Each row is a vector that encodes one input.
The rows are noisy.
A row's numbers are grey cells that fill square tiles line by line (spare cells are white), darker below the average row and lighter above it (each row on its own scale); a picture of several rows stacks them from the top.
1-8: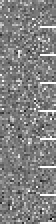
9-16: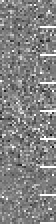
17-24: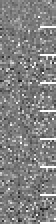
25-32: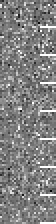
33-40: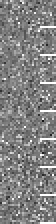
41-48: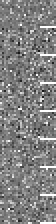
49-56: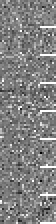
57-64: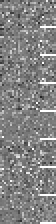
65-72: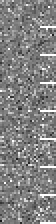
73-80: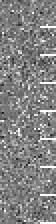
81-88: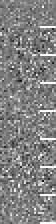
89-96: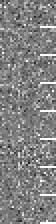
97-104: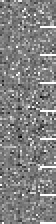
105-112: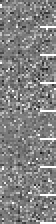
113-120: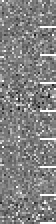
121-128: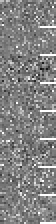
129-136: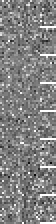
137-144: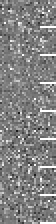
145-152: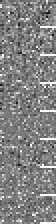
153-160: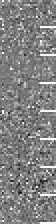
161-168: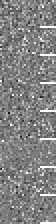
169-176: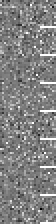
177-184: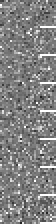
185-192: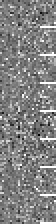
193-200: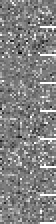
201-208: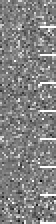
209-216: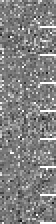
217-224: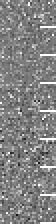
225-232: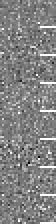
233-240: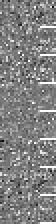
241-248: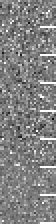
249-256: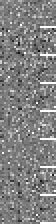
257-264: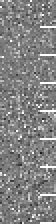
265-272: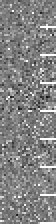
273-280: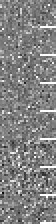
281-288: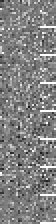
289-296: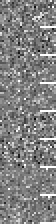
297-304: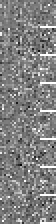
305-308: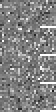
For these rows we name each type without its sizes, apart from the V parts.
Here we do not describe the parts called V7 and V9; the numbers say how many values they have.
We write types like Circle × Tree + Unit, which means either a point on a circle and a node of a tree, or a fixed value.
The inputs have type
(Line + V9) × V7 + Tree.
